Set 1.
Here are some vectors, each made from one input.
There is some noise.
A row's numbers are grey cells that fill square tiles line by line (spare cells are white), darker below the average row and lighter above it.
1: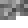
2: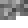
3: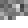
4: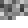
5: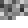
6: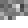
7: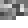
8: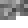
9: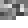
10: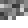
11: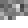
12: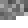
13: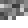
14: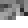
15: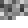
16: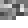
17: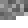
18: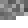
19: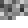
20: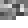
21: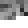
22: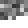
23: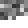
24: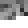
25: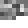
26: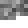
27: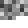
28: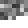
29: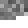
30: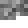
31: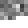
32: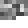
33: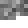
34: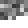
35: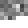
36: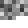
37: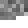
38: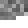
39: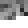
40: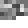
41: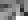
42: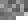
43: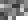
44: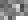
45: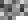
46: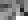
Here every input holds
a point on a 7-point line.
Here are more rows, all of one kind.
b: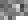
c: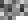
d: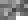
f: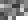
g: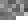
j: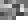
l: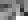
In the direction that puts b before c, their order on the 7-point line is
j, f, g, d, l, b, c.
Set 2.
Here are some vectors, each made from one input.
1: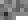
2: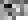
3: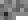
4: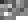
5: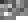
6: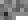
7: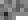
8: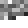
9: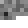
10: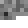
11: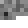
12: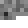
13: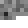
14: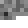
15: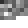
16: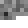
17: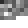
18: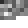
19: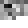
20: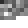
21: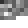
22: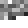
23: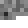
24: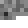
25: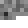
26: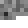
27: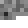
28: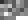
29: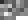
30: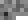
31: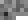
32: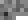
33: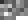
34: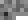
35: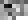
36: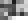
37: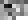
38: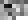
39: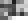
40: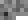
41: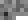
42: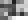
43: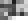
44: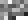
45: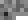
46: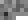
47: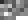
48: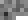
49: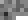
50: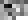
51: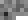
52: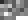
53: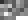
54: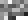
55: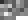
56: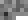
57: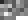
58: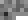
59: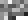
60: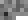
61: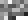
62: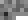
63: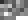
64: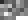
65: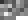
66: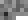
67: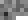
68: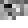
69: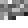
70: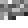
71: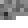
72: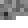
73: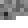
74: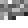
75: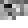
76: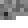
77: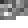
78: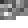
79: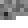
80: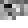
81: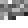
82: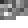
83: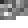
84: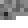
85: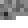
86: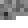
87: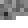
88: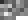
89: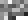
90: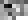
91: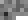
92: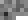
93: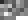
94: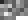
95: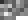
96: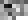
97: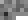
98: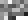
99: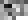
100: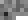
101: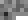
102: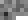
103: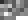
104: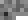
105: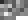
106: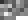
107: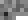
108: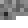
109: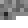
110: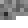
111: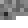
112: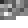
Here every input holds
one of 5 labels.
